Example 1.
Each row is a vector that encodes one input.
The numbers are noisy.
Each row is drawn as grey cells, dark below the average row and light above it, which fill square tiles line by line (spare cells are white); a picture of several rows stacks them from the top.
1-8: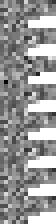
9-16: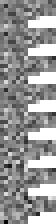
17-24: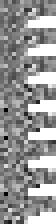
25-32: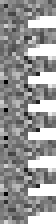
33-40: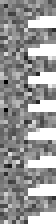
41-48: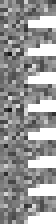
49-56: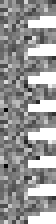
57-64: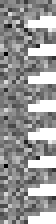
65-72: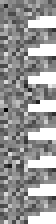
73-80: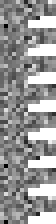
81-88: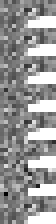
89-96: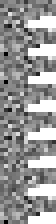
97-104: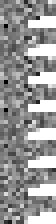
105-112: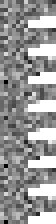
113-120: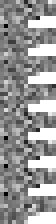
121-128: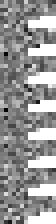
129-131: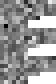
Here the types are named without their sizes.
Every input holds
a point on a line.
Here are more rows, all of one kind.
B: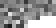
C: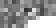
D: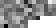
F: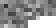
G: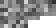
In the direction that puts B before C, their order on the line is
D, B, C, F, G.
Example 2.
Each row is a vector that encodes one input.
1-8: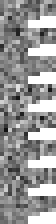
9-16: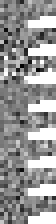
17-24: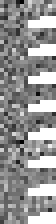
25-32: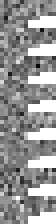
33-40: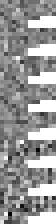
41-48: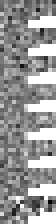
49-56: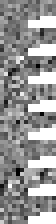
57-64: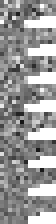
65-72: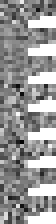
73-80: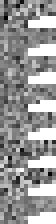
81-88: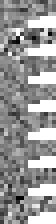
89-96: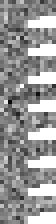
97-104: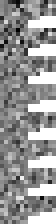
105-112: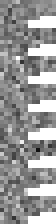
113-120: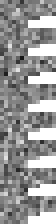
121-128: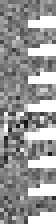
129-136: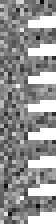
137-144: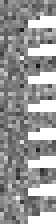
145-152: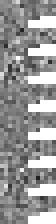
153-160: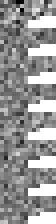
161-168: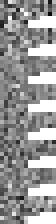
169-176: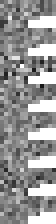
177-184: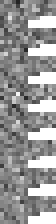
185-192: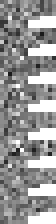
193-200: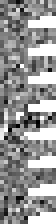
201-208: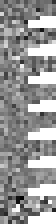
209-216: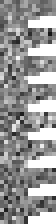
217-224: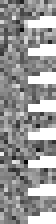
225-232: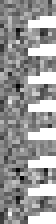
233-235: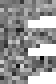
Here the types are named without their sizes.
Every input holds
a point on a circle.
